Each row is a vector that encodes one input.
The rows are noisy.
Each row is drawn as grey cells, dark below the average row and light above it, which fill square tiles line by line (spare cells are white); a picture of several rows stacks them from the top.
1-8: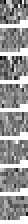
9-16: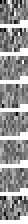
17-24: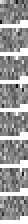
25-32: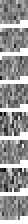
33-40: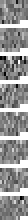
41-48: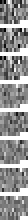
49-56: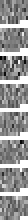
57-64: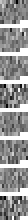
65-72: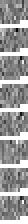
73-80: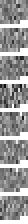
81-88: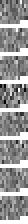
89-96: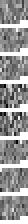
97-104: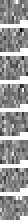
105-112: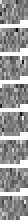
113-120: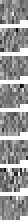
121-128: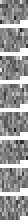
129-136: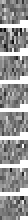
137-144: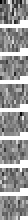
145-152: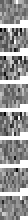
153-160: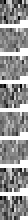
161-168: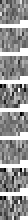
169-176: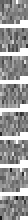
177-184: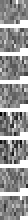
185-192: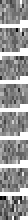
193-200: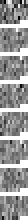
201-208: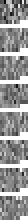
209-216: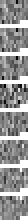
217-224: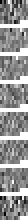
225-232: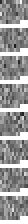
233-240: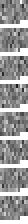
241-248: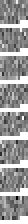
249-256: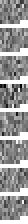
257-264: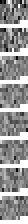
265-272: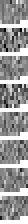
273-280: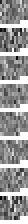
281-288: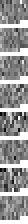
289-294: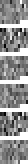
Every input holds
either a point on an 8-point circle and four true/false values, or a point on each of three 7-point lines.
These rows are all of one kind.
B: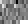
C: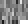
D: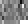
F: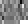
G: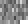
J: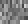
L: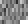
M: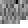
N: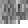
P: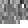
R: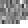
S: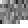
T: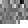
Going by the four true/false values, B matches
D, F, P and T.
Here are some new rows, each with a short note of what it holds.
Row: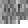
a point on an 8-point circle and four true/false values
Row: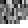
a point on each of three 7-point lines
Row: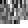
a point on each of three 7-point lines
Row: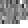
a point on an 8-point circle and four true/false values
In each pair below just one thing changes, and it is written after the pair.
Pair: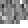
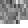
the place on the 8-point circle
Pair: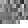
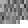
the place on the 8-point circle
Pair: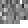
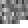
one of the four true/false values
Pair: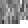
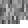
one of the four true/false values
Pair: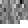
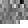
one of the four true/false values
